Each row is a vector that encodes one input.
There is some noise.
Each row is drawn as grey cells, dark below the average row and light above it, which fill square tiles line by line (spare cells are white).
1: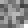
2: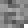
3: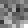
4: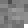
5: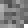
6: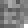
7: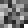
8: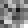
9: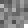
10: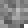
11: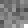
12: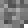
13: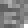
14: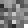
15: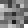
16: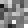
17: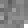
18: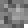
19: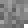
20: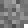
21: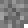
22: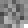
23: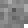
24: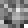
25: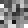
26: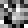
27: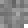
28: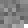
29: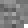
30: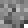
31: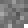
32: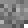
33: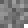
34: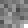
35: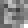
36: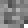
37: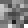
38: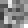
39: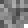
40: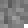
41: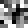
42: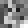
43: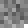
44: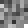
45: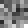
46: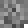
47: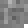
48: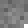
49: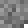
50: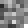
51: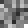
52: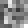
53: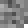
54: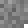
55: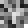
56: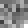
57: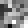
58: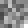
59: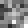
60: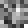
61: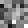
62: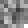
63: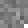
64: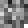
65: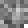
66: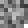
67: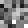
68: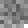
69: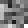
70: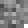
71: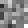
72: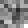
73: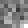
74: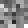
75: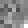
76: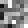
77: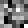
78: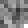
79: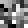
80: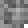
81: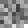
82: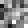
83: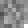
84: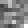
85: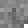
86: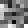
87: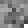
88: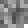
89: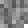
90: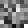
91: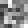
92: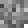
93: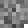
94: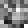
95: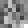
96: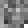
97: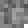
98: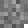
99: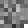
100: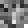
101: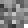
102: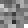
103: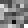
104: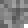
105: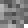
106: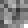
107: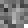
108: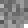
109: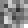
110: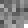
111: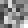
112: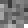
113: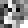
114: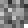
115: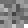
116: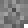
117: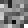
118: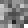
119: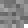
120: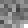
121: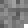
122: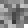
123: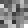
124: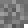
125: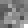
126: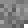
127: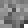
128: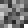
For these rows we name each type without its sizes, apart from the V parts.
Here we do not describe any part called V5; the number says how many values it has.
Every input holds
a list of items, each a true/false value and a value of V5.
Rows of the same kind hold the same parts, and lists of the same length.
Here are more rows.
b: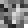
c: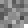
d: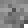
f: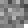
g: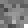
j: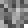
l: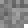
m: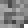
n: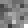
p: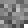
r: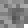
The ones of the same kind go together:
b, c, g, j, l, m, n
d, p, r
f

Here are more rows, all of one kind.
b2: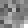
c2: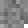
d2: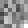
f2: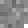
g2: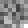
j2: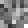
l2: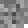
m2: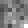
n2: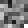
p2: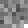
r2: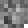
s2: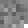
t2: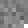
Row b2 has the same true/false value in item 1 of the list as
m2, n2 and r2.
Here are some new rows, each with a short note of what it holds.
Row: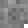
a list of one item
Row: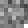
the empty list
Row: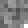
a list of one item
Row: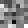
a list of two items
